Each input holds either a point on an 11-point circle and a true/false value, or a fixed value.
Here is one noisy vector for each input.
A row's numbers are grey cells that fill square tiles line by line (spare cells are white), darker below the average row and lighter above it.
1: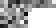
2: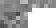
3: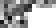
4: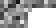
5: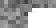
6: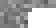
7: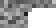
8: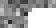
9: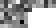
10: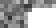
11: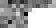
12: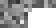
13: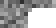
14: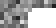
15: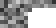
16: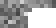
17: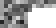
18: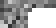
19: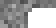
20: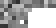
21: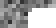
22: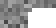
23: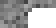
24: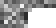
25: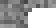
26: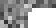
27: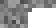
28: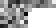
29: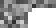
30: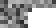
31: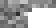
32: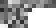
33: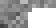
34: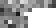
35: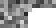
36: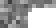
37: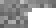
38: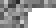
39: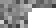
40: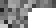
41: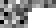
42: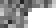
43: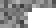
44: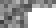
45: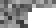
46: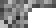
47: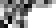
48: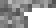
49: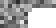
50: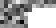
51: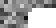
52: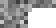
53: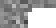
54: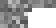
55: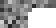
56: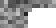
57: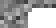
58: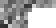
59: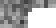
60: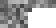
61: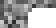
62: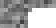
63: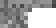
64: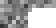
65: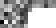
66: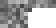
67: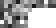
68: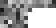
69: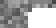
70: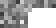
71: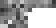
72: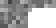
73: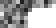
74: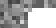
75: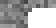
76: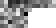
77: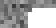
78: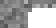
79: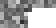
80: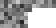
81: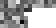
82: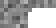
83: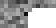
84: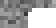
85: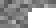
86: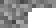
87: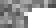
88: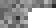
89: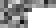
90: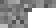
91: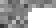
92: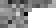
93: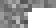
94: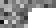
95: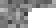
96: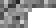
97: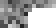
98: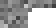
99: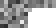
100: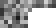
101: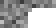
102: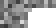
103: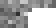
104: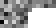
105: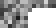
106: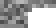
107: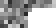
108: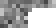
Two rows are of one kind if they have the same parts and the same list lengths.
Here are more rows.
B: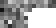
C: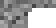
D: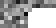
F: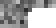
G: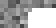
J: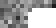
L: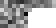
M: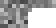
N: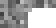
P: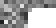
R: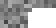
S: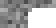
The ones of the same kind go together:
B, C, D, F, G, J, L, M, N, R, S
P

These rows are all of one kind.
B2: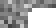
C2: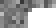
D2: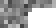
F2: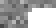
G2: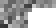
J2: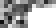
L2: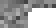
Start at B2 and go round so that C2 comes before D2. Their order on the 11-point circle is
B2, G2, C2, D2, L2, J2, F2.
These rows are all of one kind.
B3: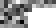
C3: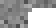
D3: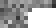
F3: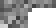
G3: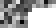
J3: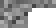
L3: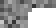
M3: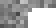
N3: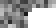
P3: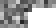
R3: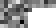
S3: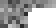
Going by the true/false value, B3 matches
D3, M3 and S3.
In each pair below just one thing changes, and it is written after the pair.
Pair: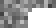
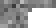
the place on the 11-point circle
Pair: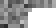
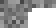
the true/false value
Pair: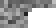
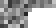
the true/false value
